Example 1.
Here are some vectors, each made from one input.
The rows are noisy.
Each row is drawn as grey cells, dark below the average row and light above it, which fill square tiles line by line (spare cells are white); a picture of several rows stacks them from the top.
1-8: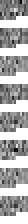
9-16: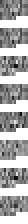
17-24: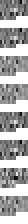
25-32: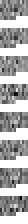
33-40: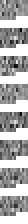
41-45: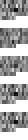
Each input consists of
a point on a 5-point line.
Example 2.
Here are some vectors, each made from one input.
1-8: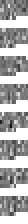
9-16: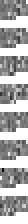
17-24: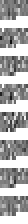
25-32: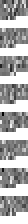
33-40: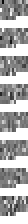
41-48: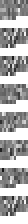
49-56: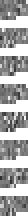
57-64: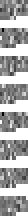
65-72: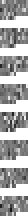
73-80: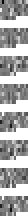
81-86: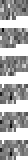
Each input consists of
either a fixed value, or three true/false values.
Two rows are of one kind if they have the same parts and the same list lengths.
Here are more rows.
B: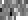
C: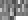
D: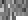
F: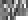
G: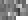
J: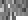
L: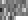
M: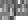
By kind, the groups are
B, C, D, G, J, L, M
F

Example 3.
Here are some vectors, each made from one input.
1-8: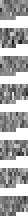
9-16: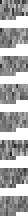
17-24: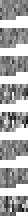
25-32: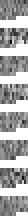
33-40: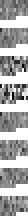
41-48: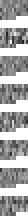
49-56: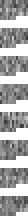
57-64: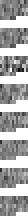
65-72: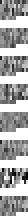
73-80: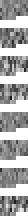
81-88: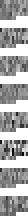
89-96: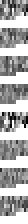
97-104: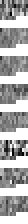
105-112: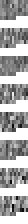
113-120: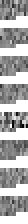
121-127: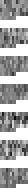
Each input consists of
either a point on a 14-point circle, or a fixed value.
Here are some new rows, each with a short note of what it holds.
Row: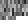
a point on a 14-point circle
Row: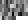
a fixed value
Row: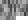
a point on a 14-point circle
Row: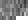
a point on a 14-point circle
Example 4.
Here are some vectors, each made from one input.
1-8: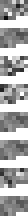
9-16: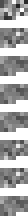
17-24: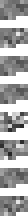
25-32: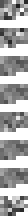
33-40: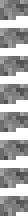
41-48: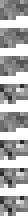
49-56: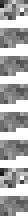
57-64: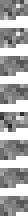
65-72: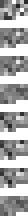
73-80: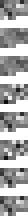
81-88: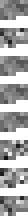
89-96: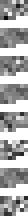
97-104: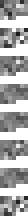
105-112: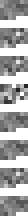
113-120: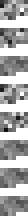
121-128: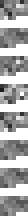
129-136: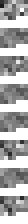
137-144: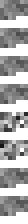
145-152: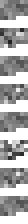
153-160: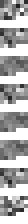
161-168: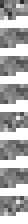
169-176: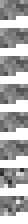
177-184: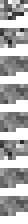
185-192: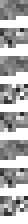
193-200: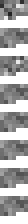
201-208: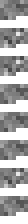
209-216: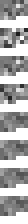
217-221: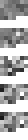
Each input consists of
either a point on a 6-point circle, or a fixed value.
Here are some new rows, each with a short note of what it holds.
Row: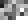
a point on a 6-point circle
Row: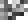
a fixed value
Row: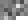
a point on a 6-point circle
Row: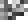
a fixed value
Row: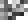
a fixed value
